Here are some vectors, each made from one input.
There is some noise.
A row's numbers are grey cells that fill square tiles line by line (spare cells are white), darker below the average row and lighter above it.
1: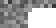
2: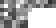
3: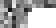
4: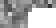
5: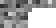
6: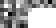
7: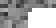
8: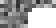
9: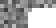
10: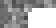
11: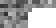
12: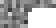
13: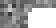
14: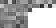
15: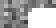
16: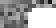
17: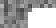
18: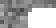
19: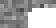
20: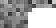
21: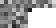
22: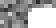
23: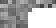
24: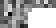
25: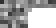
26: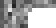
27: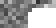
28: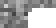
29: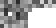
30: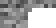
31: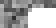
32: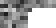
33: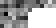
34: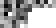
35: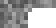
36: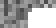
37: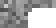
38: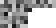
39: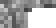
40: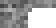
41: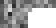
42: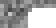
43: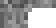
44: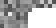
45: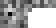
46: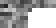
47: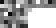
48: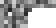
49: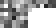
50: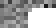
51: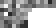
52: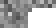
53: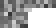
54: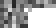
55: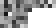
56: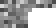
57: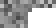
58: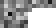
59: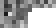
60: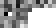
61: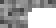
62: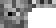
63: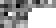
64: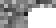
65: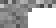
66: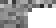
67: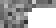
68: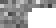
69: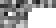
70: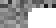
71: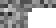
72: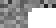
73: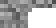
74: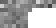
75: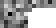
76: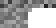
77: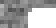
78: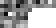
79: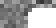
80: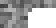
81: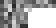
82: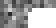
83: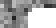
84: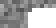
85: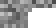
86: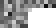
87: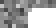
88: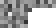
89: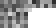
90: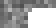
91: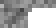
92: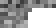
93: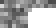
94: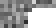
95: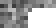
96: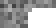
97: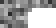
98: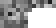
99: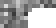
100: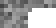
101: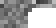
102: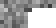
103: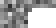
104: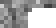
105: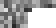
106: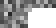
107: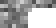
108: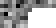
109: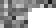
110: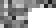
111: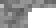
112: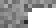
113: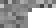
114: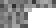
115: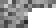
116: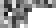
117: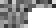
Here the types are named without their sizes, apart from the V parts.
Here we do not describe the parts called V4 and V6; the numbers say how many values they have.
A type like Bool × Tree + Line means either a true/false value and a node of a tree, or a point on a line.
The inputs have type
Bool × (Line + V4) + V6.
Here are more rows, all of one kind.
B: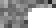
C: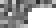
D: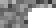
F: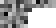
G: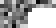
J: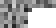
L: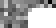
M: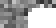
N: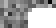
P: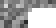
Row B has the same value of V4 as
D, L and N.
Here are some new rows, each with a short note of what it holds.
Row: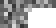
a value of V6
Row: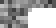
a point on a line and a true/false value
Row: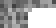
a value of V6
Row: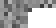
a point on a line and a true/false value
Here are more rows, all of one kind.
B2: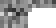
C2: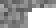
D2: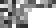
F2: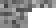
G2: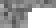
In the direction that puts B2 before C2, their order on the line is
B2, C2, G2, F2, D2.
